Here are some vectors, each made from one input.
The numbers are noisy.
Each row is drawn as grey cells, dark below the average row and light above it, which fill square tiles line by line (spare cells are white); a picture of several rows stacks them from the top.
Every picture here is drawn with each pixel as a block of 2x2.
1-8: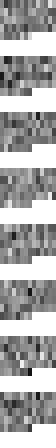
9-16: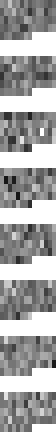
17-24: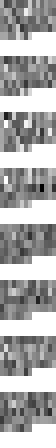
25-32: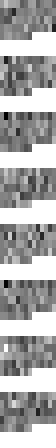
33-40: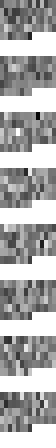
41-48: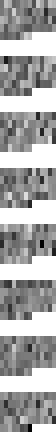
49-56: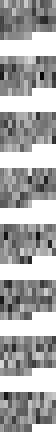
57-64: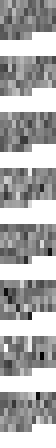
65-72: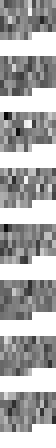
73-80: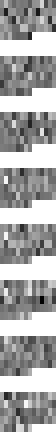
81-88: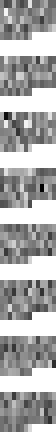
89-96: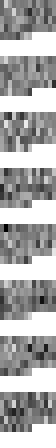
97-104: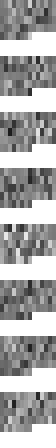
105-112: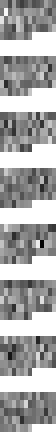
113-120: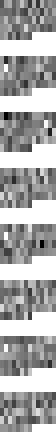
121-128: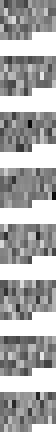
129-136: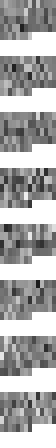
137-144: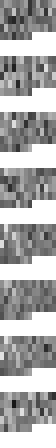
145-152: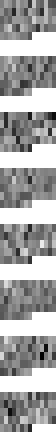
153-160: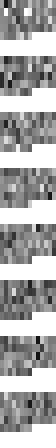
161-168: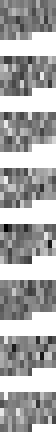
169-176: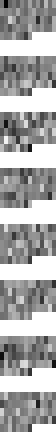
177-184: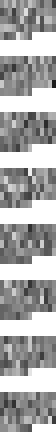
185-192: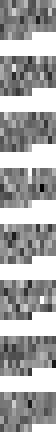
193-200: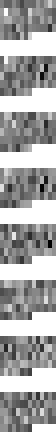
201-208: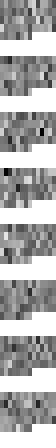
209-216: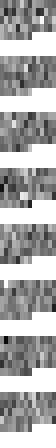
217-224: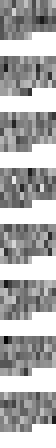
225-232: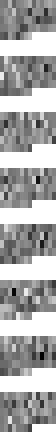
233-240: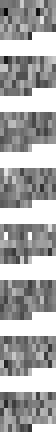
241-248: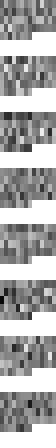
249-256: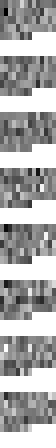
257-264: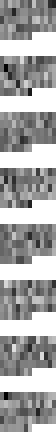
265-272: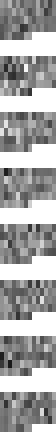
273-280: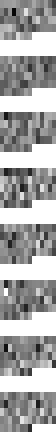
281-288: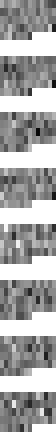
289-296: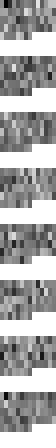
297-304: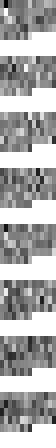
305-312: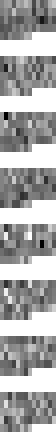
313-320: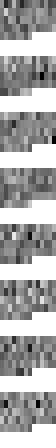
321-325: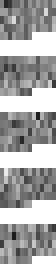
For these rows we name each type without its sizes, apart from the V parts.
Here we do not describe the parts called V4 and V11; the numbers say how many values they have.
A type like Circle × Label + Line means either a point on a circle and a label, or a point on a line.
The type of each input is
(Bool × V4 + Line) × Line × V11.
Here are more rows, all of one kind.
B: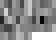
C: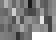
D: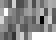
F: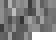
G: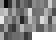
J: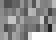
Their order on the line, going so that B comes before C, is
D, B, J, F, C, G.
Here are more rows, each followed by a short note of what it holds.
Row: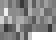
a point on a line, a true/false value, a value of V4 and a value of V11
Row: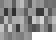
a point on each of two lines and a value of V11
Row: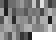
a point on each of two lines and a value of V11
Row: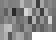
a point on each of two lines and a value of V11
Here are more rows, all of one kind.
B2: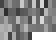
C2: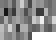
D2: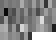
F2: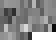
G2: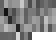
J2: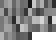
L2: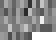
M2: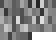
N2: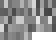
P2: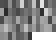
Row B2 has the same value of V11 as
C2, D2 and N2.
